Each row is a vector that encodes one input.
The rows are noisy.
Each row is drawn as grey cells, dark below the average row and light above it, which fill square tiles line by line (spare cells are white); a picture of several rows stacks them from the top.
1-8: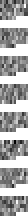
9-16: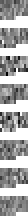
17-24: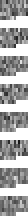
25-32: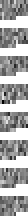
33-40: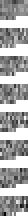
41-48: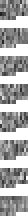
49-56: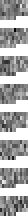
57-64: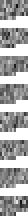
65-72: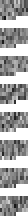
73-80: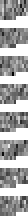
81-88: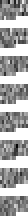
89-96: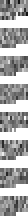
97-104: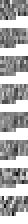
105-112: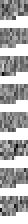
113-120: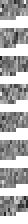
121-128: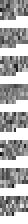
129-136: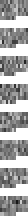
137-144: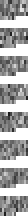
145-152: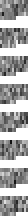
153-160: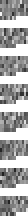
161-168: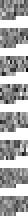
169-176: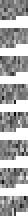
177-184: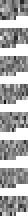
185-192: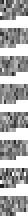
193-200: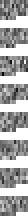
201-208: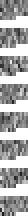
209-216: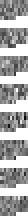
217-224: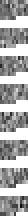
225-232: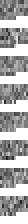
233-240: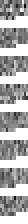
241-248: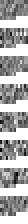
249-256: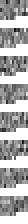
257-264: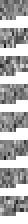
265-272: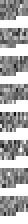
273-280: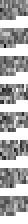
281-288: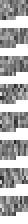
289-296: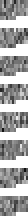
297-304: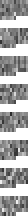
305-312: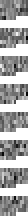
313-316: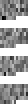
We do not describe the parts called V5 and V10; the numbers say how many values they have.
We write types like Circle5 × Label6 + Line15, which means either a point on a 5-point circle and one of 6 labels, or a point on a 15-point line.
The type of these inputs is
(Line8 + V5) × (Tree14 + V10).
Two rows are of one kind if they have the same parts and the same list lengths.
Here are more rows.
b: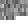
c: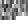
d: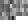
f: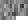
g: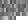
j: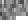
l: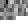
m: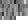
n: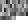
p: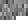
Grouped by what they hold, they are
b, d, l
c, n
f, p
g, j, m

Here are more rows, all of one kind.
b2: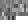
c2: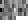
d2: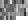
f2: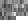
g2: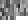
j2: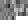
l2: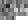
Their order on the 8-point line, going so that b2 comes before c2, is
b2, d2, f2, c2, j2, g2, l2.
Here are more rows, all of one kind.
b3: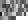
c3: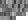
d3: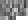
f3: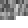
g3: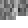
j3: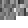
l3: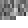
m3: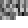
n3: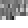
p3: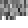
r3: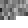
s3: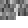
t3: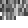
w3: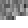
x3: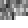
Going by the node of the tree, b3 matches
d3, j3, l3 and m3.
